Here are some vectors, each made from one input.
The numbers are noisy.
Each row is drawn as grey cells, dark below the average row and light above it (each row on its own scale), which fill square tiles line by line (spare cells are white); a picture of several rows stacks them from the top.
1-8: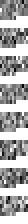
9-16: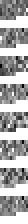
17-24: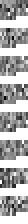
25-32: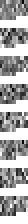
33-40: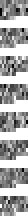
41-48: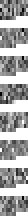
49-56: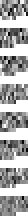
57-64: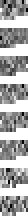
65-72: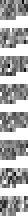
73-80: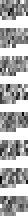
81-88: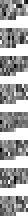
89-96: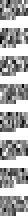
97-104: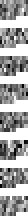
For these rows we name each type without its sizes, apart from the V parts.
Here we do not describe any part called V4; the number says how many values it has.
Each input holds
a node of a tree, together with either four true/false values, or a value of V4.
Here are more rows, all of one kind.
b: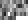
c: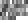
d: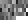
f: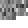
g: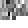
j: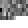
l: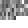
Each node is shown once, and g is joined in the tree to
f and l.
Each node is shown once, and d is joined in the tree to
j and l.
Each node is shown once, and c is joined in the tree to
b and l.
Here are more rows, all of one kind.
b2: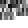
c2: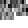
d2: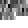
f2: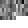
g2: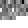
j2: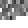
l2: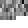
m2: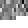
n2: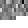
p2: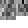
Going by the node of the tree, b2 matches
c2, d2 and f2.
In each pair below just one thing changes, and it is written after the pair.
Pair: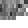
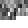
the node of the tree
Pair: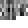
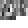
the node of the tree
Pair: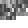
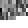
the node of the tree
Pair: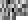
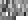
the node of the tree
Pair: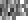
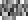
one of the four true/false values
